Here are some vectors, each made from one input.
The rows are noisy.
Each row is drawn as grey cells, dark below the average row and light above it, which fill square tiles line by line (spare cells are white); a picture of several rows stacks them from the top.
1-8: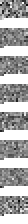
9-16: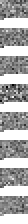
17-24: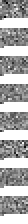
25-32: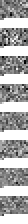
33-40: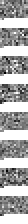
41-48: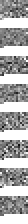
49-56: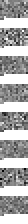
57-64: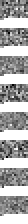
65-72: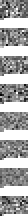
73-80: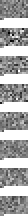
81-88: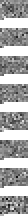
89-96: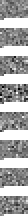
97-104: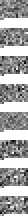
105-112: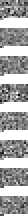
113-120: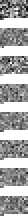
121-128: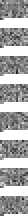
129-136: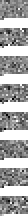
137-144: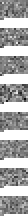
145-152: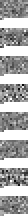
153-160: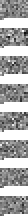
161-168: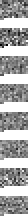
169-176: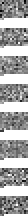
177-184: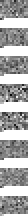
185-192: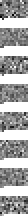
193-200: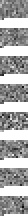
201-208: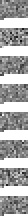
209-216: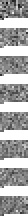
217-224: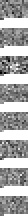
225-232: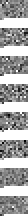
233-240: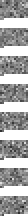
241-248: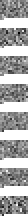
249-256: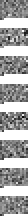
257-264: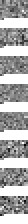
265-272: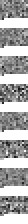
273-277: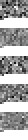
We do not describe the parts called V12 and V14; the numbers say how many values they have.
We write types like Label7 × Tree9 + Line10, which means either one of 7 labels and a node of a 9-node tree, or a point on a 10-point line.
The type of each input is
(Circle13 + V12) × Label6 + V14.
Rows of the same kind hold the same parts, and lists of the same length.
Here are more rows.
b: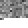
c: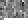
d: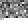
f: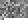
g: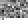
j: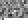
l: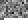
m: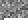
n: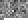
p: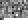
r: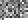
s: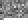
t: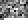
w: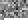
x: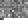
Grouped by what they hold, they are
b, c, f, g, j
d, r, t
l, m, n, p, s, w, x

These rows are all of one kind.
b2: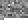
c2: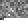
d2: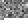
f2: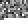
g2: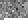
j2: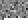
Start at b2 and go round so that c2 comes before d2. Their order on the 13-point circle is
b2, f2, j2, g2, c2, d2.
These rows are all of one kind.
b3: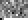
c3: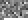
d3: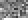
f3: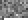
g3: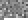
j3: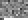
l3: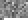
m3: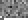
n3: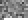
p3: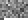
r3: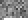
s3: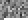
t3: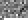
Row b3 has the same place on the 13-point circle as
c3, j3, p3 and s3.
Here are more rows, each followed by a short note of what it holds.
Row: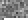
one of 6 labels and a value of V12
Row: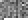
a point on a 13-point circle and one of 6 labels
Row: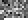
a value of V14
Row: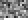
a value of V14
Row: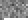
one of 6 labels and a value of V12
